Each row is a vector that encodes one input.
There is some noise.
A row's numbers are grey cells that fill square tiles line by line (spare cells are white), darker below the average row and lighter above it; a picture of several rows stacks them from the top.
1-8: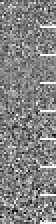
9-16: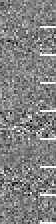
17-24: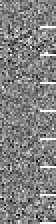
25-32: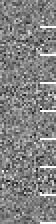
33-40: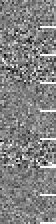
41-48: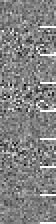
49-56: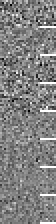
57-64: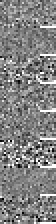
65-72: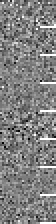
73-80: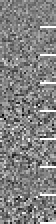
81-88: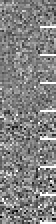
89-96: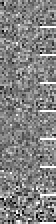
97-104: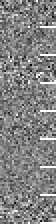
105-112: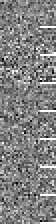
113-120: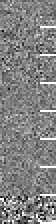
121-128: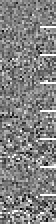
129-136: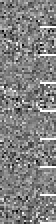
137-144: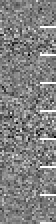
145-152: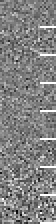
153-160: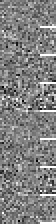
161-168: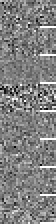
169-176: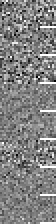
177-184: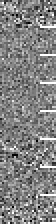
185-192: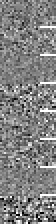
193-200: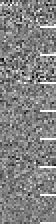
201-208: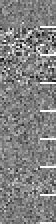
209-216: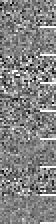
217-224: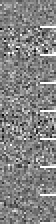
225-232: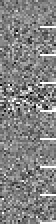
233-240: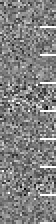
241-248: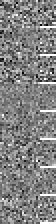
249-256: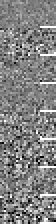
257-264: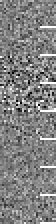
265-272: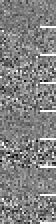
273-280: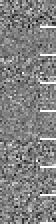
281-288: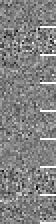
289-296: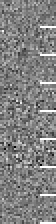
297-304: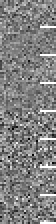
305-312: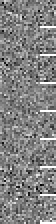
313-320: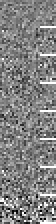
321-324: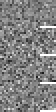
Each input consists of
a point on a 14-point circle, together with either a point on a 9-point circle, or a node of a 10-node tree.
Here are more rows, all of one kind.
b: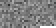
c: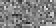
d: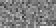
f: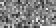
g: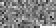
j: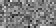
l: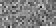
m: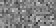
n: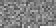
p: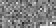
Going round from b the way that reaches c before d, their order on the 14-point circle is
b, n, c, l, j, g, d, p, f, m.
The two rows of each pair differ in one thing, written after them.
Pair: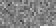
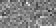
the place on the 14-point circle
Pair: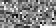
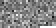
the place on the 14-point circle
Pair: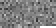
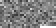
the node of the tree
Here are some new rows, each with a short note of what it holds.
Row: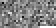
a point on a 9-point circle and a point on a 14-point circle
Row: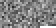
a point on a 14-point circle and a node of a 10-node tree
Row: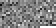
a point on a 14-point circle and a node of a 10-node tree
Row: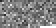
a point on a 9-point circle and a point on a 14-point circle
